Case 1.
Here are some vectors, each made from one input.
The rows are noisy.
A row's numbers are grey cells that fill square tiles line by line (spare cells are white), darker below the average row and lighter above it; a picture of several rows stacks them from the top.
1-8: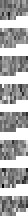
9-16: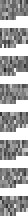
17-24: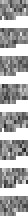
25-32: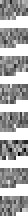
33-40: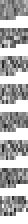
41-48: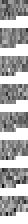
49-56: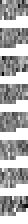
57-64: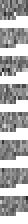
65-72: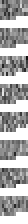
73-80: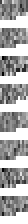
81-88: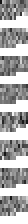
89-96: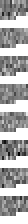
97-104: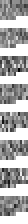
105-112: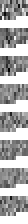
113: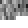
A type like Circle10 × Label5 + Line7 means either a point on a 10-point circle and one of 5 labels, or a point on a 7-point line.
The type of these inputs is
(Bool × Bool × Bool × Bool + Unit) × Line7.
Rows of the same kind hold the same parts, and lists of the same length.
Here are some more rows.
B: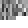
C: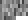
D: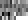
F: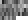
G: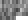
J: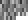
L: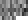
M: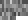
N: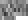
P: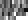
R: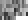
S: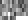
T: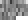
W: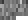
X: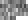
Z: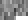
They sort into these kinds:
B, C, F, G, L, M, N, R, S, T, W, X, Z
D, J, P

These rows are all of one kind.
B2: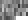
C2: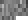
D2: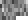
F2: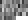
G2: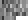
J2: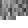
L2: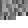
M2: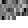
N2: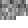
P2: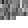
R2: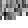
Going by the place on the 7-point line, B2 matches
C2, D2, F2 and L2.
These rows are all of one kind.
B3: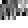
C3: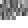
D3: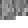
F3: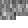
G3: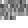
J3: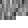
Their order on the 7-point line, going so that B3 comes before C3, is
B3, F3, J3, D3, C3, G3.
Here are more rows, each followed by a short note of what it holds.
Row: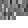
a point on a 7-point line and four true/false values
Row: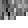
a point on a 7-point line
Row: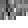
a point on a 7-point line
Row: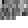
a point on a 7-point line and four true/false values
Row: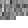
a point on a 7-point line and four true/false values
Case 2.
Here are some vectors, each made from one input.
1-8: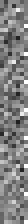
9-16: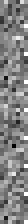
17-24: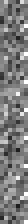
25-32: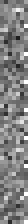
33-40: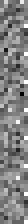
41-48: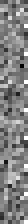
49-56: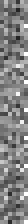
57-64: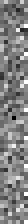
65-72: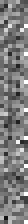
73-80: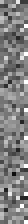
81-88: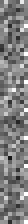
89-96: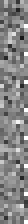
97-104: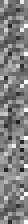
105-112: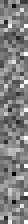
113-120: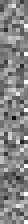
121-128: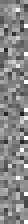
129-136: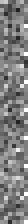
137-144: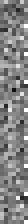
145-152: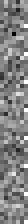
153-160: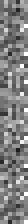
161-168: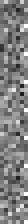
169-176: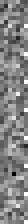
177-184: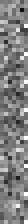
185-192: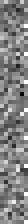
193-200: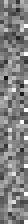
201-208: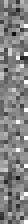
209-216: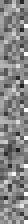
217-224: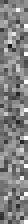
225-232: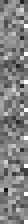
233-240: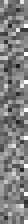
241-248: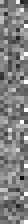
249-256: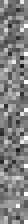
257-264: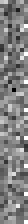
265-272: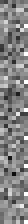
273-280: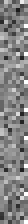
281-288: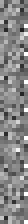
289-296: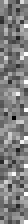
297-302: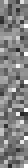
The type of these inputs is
Label6 × (Line3 × Line4 + Unit).
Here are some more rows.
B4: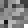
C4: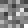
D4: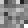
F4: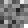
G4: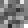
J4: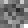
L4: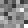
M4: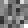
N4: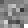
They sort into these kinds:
B4, C4, D4, L4, N4
F4, G4, J4, M4

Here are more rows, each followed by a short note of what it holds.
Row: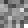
one of 6 labels, a point on a 3-point line and a point on a 4-point line
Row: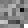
one of 6 labels, a point on a 3-point line and a point on a 4-point line
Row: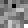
one of 6 labels, a point on a 3-point line and a point on a 4-point line
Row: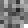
one of 6 labels
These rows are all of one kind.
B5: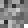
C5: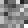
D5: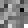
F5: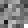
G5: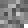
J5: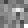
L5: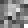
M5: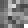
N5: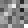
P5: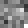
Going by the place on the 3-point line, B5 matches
C5, D5 and N5.
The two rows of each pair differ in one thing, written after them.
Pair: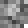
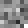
the label
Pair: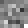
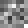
the label
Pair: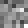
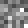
the place on the 3-point line
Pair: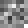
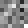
the place on the 3-point line
